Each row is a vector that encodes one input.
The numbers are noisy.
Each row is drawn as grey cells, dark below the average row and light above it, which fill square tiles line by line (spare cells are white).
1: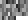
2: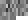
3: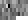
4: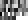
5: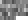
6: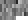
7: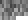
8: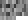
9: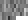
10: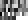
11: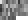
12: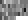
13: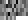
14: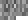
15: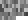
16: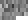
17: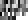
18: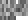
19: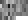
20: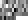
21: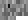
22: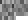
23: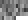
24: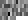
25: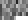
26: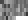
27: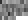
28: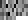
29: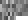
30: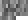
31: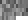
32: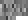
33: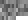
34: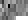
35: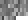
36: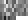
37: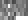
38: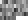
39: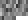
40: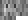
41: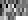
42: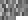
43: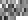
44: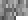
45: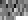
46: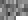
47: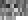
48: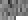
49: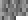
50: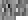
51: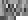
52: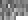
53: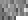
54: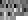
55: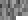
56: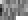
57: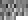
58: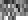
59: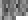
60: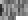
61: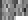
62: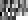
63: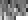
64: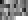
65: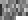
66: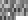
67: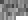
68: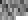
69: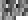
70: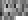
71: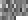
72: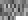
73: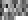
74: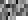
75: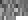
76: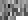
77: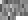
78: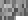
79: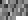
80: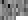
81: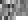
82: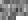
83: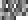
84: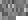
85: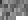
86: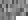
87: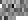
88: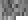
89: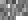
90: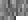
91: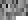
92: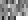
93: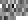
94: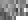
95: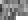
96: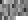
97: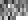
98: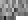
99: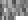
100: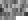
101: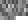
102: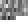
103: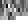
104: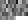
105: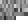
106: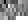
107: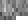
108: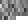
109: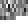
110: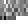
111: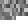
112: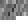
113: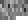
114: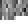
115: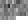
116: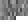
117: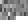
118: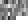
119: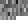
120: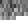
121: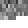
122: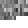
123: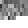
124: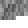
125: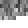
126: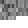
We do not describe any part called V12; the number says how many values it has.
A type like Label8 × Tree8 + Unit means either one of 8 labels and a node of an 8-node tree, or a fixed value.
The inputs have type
(Tree10 + Tree11) × V12 + Unit.
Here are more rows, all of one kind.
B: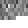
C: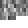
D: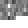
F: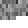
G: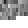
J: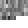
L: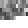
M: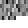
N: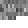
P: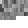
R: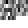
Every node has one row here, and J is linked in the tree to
C, M and N.
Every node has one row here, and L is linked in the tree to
P.
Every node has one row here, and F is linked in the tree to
G.
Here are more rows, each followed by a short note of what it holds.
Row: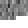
a node of a 10-node tree and a value of V12
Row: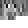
a node of an 11-node tree and a value of V12
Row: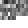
a node of an 11-node tree and a value of V12
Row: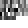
a fixed value
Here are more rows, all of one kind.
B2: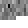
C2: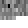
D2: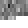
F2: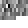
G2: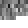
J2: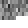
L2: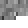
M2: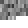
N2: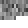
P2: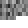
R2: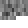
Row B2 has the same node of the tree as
L2, P2 and R2.
